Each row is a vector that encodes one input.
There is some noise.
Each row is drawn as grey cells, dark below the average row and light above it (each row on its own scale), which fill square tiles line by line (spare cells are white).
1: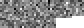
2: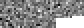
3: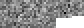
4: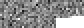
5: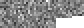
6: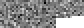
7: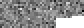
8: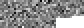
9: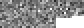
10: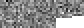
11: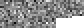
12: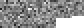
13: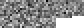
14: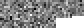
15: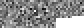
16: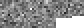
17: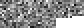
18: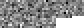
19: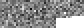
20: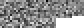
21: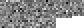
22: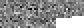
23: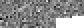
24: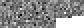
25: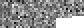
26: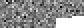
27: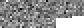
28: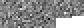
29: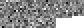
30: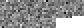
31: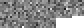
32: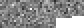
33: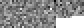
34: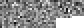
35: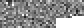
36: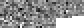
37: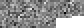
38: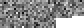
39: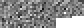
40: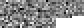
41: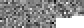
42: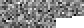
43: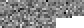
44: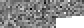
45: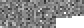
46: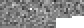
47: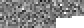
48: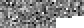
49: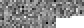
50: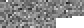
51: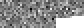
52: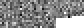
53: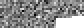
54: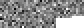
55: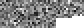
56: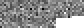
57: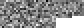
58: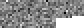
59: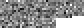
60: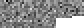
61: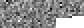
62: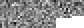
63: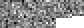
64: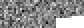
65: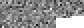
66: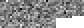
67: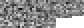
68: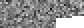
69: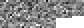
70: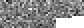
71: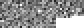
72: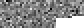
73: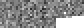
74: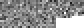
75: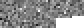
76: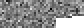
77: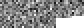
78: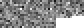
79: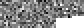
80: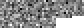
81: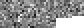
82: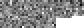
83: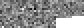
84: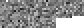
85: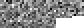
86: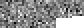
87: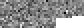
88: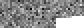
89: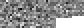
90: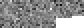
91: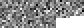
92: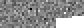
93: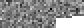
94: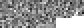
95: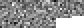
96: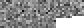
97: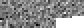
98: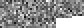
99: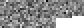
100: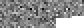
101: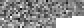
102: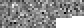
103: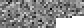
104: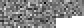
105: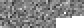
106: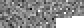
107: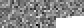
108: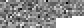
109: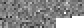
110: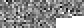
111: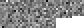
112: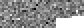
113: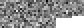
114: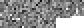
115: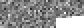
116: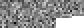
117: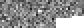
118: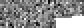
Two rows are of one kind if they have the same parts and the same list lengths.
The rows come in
3 kinds.
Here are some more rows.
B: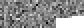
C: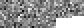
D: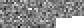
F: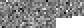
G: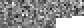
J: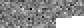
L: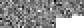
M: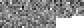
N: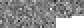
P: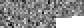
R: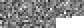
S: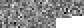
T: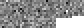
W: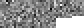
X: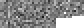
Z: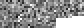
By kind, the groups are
B, J, L, M, N, P, R, X
C, D, G, S, W, Z
F, T

